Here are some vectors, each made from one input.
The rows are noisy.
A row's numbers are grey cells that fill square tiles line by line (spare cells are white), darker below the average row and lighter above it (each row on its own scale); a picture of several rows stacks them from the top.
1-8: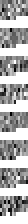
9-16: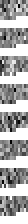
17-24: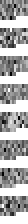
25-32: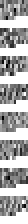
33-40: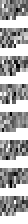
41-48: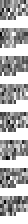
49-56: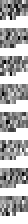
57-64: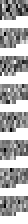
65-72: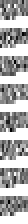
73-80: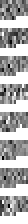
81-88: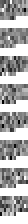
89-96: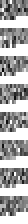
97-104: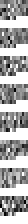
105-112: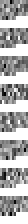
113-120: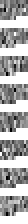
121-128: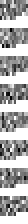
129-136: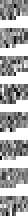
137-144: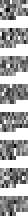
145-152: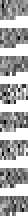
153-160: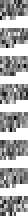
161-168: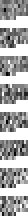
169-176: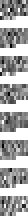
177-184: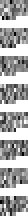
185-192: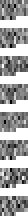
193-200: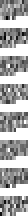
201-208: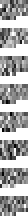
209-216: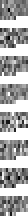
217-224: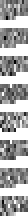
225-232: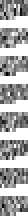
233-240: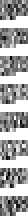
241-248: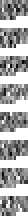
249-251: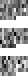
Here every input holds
a list of up to two points on a 20-point line.
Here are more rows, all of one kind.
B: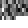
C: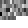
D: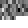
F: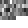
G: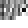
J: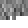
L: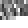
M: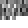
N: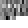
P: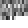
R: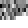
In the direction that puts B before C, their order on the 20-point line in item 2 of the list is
P, G, D, B, R, N, F, L, M, C, J.
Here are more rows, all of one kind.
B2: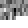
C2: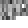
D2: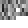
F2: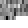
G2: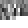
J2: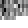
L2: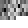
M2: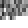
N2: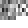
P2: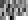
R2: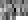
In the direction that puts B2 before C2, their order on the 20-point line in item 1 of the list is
B2, R2, C2, F2, G2, D2, L2, J2, N2, M2, P2.
